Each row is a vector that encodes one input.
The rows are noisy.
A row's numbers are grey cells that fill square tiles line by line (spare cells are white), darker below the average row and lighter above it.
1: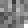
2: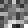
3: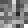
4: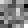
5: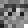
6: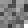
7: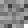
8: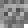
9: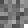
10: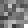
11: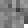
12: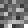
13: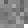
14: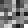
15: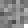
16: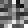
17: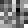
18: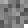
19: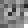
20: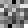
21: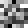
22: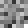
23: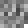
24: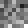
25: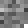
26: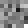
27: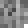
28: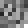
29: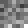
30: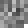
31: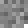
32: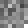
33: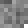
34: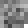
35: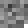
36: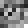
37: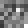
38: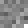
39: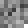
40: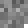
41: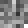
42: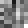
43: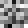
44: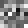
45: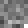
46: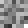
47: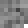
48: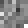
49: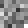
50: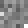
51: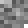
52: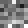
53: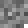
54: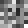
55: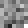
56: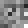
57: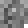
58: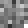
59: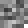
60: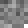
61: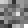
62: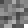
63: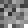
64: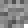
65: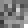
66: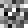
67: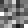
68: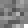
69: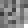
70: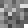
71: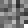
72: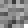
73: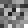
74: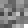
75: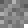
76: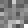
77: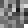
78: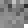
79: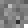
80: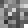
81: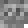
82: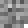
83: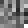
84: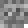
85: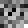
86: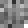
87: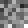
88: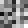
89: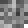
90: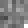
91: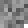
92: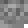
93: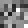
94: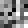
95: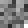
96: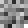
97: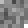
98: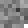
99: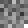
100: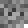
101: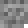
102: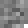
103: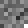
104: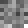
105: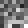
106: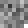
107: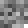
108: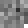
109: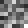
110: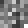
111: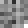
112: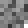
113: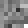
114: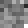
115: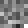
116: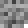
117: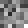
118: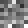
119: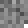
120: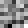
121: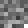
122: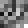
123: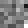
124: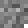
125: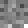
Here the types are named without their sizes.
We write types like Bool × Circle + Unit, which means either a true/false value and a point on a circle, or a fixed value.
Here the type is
(Bool × Bool × Bool + Label) × Label.
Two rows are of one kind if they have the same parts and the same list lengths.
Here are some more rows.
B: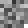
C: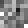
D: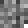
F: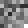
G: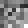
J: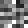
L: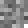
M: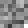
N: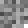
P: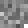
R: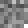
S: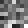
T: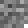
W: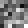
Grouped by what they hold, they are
B, D, J, S, T, W
C, F, G, L, M, N, P, R

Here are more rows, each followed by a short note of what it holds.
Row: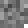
two labels
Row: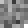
a label and three true/false values
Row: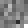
a label and three true/false values
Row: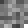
two labels
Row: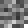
two labels
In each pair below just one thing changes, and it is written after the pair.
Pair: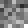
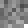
one of the three true/false values
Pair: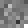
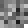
one of the three true/false values
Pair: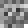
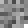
one of the three true/false values
